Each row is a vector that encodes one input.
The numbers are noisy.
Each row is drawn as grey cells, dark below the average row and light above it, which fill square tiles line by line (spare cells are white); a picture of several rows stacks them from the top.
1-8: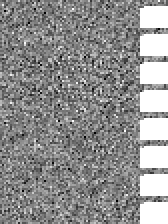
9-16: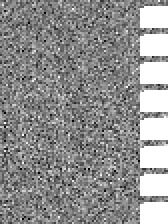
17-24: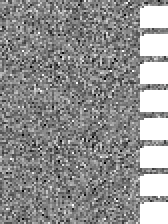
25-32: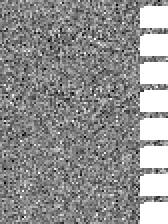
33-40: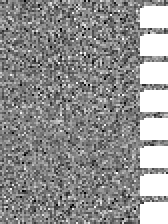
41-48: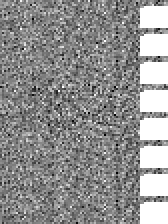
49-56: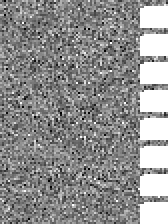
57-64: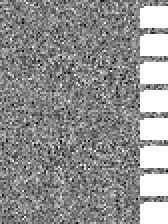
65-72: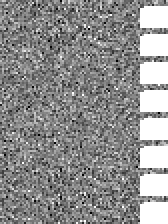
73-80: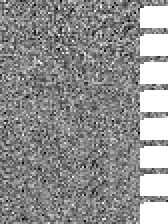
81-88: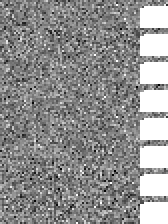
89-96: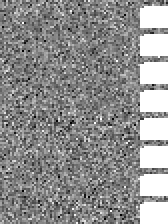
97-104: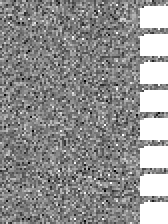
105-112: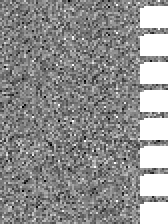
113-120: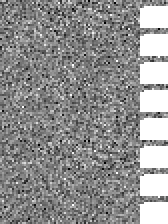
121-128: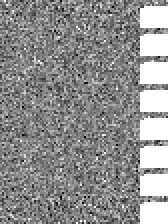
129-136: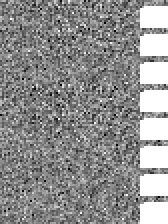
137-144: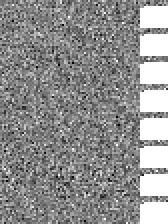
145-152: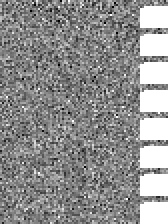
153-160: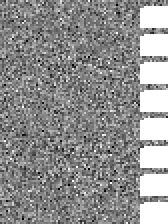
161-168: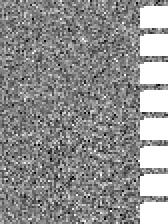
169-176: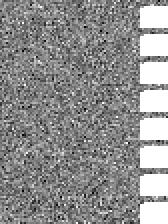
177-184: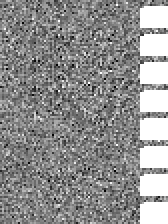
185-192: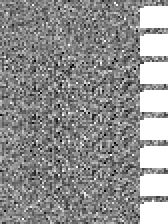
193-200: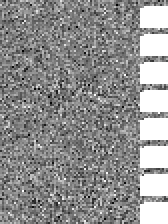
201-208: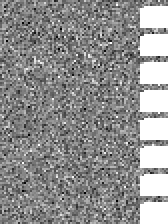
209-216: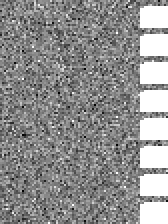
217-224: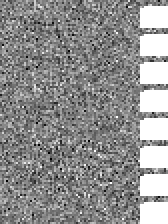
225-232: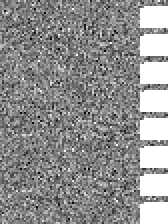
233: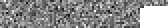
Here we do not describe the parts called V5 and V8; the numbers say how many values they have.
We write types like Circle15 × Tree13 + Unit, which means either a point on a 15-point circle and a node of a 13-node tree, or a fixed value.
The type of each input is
(Line10 + V5) × V8 + Line11.
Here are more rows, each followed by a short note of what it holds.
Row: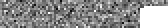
a point on an 11-point line
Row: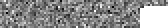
a point on an 11-point line
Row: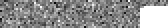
a value of V5 and a value of V8
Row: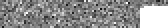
a value of V5 and a value of V8
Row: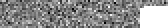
a point on an 11-point line
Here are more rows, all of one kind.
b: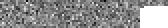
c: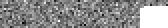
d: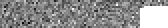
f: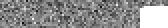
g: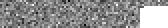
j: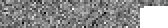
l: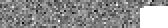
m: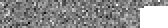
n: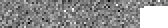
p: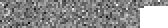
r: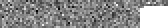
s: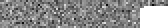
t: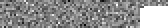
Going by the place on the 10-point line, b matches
f and r.
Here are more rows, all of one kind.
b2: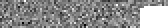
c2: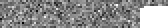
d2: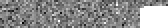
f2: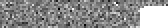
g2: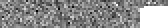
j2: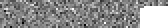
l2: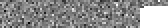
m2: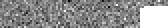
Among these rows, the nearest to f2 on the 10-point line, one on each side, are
j2 and m2.
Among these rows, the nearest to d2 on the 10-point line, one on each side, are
c2 and j2.
